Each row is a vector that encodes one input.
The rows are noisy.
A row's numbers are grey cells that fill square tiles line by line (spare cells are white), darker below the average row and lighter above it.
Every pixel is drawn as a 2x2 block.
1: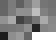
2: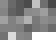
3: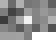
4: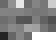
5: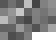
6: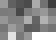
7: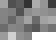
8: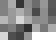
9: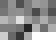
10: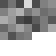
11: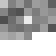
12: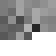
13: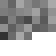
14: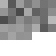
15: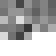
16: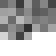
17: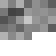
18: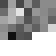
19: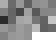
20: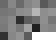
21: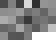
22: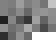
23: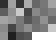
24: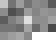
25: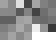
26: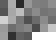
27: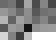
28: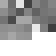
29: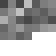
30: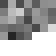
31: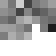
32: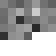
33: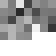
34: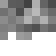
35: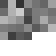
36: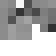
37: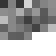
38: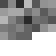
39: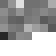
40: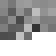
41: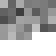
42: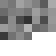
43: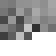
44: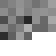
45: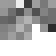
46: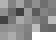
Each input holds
a point on a 6-point line and a true/false value.
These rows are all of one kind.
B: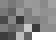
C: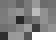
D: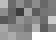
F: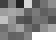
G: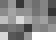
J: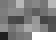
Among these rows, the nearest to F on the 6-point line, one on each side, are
C and G.
